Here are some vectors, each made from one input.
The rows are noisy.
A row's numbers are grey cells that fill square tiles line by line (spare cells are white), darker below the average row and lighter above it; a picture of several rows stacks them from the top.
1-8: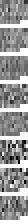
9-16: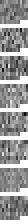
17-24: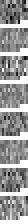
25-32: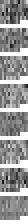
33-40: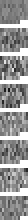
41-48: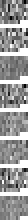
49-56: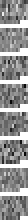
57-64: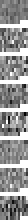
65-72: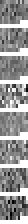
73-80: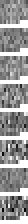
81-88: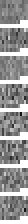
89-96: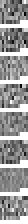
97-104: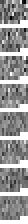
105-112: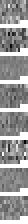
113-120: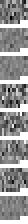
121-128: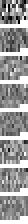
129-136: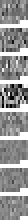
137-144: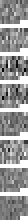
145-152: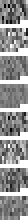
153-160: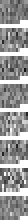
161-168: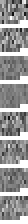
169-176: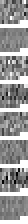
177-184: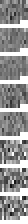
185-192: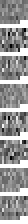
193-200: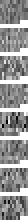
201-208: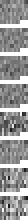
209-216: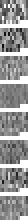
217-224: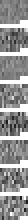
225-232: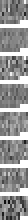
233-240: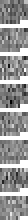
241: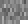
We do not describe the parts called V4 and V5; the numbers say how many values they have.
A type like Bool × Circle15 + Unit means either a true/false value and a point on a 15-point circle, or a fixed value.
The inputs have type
(Line7 + List2(Circle9)) × V4 × V5.
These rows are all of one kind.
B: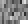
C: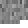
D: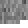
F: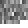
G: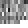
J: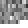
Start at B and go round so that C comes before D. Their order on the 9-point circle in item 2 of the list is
B, J, F, C, D, G.
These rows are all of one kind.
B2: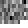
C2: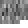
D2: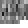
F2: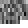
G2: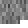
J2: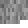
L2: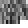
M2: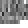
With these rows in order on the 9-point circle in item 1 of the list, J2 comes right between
C2 and L2.
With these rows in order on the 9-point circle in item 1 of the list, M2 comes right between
F2 and G2.
